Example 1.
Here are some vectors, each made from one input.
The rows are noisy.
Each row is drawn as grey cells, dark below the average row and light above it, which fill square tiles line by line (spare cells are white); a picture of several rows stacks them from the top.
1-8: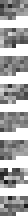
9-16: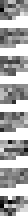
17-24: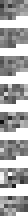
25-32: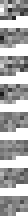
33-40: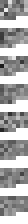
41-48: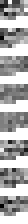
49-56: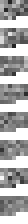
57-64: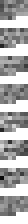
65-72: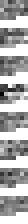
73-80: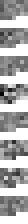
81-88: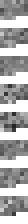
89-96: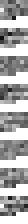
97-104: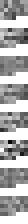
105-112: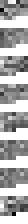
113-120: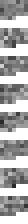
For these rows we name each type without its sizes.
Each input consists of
a point on a line.
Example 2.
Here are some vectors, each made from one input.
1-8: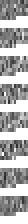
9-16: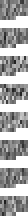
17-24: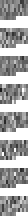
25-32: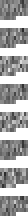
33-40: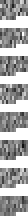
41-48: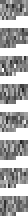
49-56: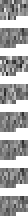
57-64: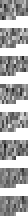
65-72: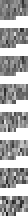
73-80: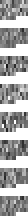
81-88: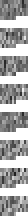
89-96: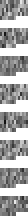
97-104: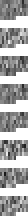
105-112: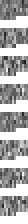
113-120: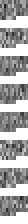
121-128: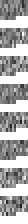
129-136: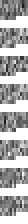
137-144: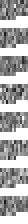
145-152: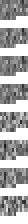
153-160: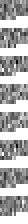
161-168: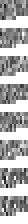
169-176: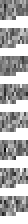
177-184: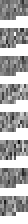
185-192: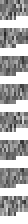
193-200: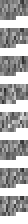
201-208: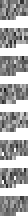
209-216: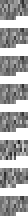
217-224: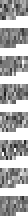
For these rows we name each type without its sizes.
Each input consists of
a label.
